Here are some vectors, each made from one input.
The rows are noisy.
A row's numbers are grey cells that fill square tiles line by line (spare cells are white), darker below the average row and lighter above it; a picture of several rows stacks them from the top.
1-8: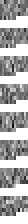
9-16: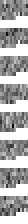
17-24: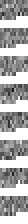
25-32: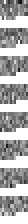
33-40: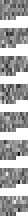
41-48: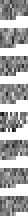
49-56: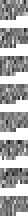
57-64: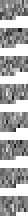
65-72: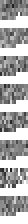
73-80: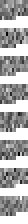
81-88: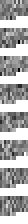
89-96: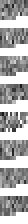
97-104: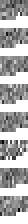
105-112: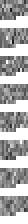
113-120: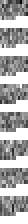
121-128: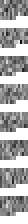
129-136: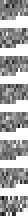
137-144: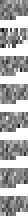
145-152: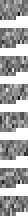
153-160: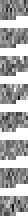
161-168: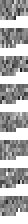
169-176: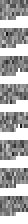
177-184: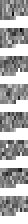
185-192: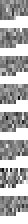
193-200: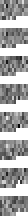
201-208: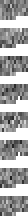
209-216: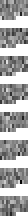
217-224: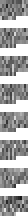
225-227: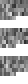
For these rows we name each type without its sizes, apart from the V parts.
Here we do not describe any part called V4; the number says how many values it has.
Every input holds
a list of items, each a true/false value and a value of V4.
